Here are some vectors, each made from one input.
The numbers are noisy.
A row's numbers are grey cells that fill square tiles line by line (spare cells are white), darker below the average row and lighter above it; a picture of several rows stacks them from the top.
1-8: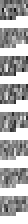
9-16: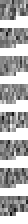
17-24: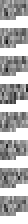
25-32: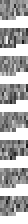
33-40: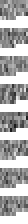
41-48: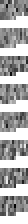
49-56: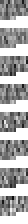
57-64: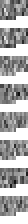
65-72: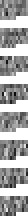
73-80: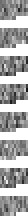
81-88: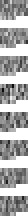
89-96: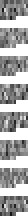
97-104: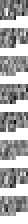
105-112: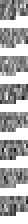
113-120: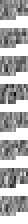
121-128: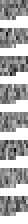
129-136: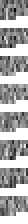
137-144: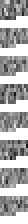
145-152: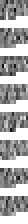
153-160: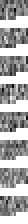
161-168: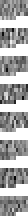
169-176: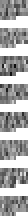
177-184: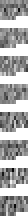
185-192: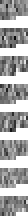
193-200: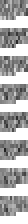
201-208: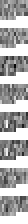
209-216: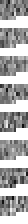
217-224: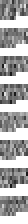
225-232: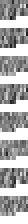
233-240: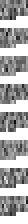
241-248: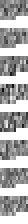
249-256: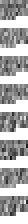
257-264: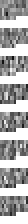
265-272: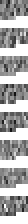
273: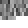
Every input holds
either a fixed value, or a point on each of two 10-point lines, or a node of an 8-node tree.
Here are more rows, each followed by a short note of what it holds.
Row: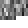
a node of an 8-node tree
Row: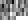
a fixed value
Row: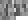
a point on each of two 10-point lines
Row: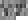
a point on each of two 10-point lines
